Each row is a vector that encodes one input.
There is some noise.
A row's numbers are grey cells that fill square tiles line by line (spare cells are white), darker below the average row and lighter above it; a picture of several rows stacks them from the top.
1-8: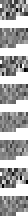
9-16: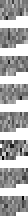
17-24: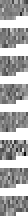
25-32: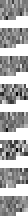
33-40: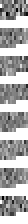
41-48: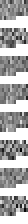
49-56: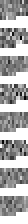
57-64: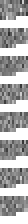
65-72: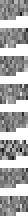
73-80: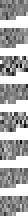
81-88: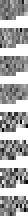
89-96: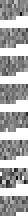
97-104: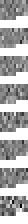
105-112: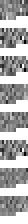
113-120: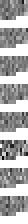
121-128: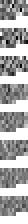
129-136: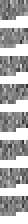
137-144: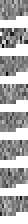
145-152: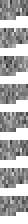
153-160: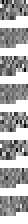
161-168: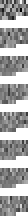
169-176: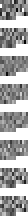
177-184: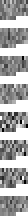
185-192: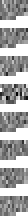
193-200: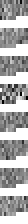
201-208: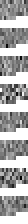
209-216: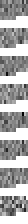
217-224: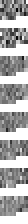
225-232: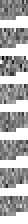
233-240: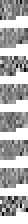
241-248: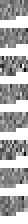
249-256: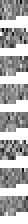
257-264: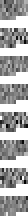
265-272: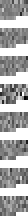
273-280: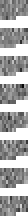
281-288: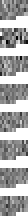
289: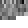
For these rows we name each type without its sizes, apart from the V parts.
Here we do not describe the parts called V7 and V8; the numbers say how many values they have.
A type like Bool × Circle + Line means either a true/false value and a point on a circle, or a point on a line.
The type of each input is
Bool × V8 + (Tree + Unit) × V7.
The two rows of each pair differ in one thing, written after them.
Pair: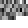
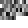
the true/false value
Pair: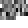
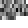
the true/false value
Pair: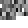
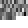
the true/false value
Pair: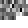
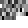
the true/false value
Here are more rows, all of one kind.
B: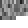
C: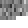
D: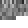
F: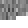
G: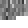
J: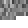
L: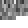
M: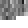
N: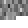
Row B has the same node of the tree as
C and N.
